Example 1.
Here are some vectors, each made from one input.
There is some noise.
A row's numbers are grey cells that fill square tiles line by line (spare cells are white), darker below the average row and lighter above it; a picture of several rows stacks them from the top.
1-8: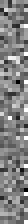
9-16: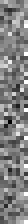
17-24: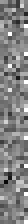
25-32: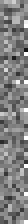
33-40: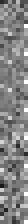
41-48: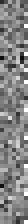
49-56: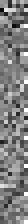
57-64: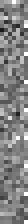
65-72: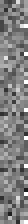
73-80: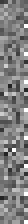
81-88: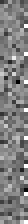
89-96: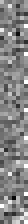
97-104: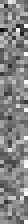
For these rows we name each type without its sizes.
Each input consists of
a label.
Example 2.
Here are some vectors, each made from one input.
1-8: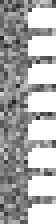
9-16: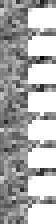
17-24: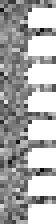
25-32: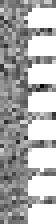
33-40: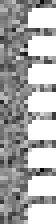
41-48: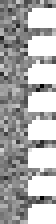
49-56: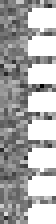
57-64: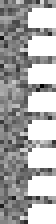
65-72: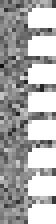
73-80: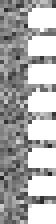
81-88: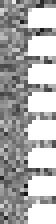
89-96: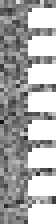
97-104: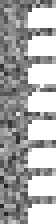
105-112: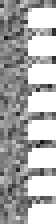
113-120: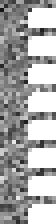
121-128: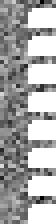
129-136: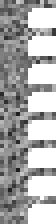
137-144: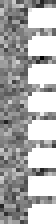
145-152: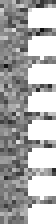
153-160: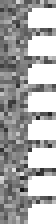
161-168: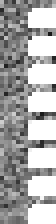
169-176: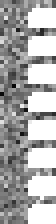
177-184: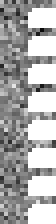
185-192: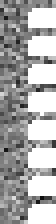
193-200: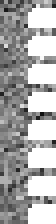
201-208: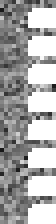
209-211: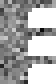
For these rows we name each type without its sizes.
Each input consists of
a point on a circle.
